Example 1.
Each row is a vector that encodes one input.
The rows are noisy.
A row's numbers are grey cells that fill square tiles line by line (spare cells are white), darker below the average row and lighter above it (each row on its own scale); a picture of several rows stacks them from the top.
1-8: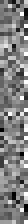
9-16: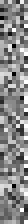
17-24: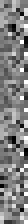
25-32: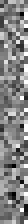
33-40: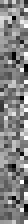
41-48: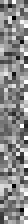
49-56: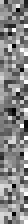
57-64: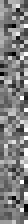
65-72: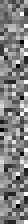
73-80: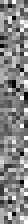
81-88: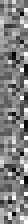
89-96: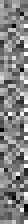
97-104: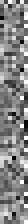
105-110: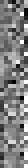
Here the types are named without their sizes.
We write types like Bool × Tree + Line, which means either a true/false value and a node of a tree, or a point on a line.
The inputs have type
Line + Tree.
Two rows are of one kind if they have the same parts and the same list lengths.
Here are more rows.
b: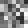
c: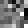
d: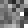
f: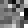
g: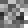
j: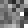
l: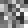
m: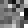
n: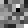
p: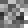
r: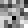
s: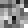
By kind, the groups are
b, g, l, n, p, r, s
c, d, f, j, m

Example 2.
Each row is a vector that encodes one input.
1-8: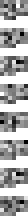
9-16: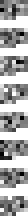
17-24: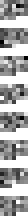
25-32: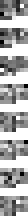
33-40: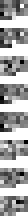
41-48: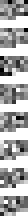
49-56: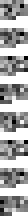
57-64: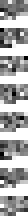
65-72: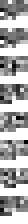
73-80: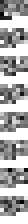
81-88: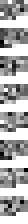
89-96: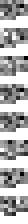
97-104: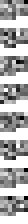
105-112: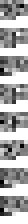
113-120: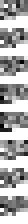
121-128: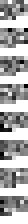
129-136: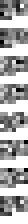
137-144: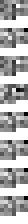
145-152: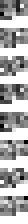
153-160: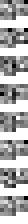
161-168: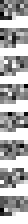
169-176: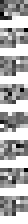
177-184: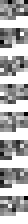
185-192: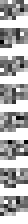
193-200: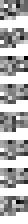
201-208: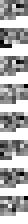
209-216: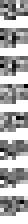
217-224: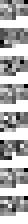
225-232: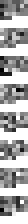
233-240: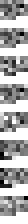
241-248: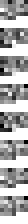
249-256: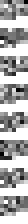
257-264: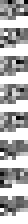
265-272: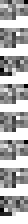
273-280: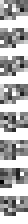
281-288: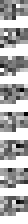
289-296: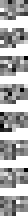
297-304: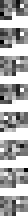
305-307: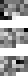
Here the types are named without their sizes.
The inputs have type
Bool × Bool × Bool × Bool + Circle.
